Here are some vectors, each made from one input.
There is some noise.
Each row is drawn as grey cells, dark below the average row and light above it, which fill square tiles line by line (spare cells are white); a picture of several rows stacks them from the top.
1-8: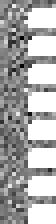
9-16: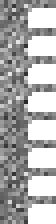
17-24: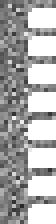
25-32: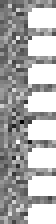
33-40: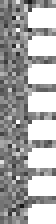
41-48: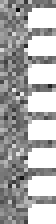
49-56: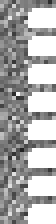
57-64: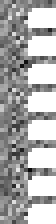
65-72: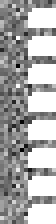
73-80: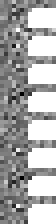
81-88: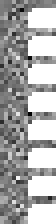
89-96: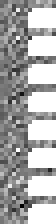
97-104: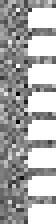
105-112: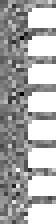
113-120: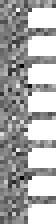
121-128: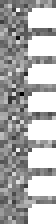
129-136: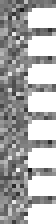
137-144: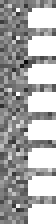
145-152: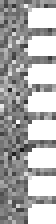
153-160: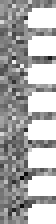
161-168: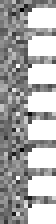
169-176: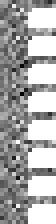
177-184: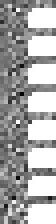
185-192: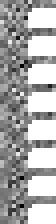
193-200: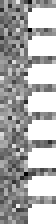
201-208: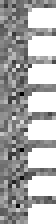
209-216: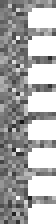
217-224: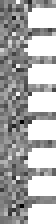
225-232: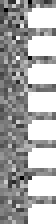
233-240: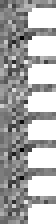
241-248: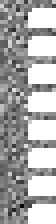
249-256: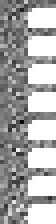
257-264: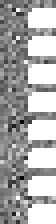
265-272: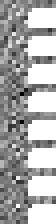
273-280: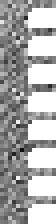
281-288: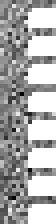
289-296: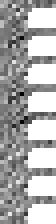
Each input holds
either one of 4 labels, or a point on an 8-point line and a true/false value, or a point on a 15-point line.
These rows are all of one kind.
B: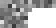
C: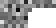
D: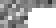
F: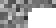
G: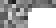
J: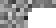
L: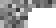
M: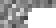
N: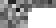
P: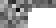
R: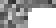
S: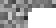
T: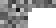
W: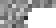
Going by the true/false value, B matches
D, L, M and W.
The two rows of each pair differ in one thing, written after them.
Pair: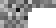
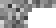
the true/false value
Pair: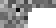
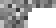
the true/false value
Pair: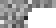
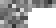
the place on the 8-point line
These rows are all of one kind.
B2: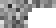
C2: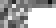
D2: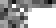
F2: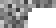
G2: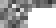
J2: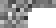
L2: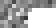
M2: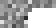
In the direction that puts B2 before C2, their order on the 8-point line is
D2, F2, G2, B2, J2, M2, L2, C2.
